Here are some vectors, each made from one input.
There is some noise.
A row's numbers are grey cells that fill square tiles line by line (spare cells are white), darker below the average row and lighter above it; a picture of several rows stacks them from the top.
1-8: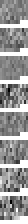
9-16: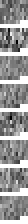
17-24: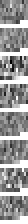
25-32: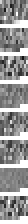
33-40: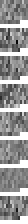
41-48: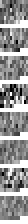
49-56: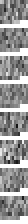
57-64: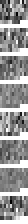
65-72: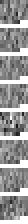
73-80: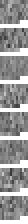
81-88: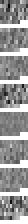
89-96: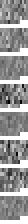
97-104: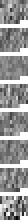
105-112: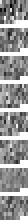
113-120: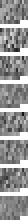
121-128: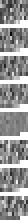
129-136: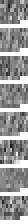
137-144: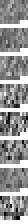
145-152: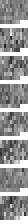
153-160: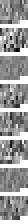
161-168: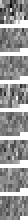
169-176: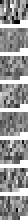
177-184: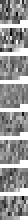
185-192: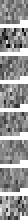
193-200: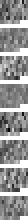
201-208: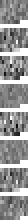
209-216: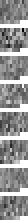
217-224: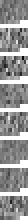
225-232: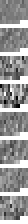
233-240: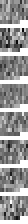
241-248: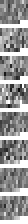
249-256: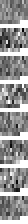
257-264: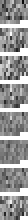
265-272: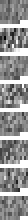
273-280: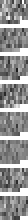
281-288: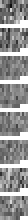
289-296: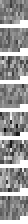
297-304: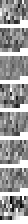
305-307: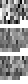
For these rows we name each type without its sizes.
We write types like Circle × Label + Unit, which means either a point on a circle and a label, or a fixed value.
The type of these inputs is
(Label + Tree × Tree) × Line × Tree.
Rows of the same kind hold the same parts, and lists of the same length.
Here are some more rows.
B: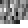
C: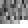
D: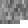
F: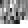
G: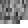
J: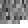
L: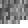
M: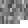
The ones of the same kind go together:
B, C, D, G, J
F, L, M

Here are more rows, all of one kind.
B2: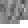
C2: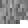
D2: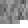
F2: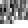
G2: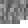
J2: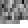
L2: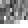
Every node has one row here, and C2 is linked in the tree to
F2, J2 and L2.
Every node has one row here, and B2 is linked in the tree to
J2.
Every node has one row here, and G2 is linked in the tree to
L2.
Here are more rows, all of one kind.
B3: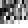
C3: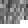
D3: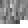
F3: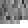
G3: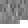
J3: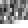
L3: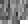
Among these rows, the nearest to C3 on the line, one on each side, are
F3 and G3.
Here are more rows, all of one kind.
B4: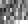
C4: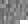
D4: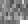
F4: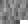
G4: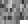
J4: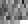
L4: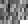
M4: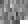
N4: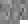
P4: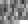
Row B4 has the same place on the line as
M4 and N4.
